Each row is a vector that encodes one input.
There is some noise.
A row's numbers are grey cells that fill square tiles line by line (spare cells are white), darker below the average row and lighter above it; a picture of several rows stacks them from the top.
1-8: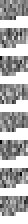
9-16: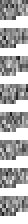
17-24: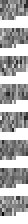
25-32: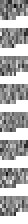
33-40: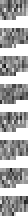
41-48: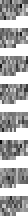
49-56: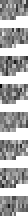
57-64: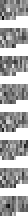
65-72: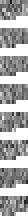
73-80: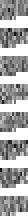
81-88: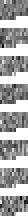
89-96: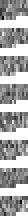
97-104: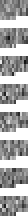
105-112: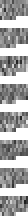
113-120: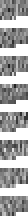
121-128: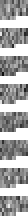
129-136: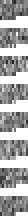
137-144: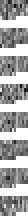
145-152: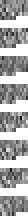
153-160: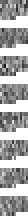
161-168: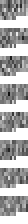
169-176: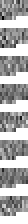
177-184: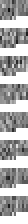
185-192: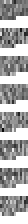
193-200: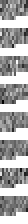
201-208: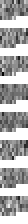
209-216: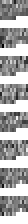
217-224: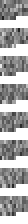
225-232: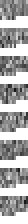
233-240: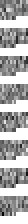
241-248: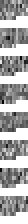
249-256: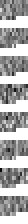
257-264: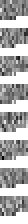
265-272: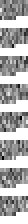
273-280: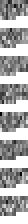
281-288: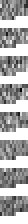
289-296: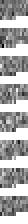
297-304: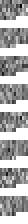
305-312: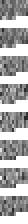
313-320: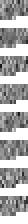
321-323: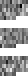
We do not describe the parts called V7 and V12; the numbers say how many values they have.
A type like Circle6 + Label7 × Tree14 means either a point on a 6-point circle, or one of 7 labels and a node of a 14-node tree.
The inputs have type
Line6 + (Line8 + V12) × V7 + Line9.
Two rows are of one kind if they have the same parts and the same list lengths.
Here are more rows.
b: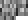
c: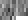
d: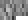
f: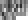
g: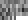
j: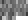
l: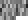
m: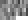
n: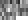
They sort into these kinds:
b, l
c, d, j, m
f
g, n

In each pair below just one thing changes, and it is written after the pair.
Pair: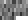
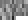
the value of V7
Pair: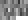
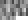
the value of V12
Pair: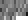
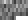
the value of V7
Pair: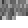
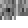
the value of V7
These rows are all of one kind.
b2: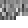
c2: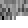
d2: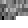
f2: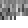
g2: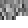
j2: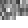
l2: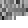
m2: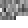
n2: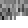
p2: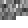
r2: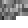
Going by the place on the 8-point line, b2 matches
f2 and r2.
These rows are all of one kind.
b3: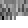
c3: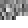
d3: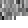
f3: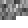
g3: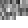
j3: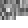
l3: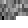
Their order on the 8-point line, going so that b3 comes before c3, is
d3, l3, b3, c3, j3, g3, f3.
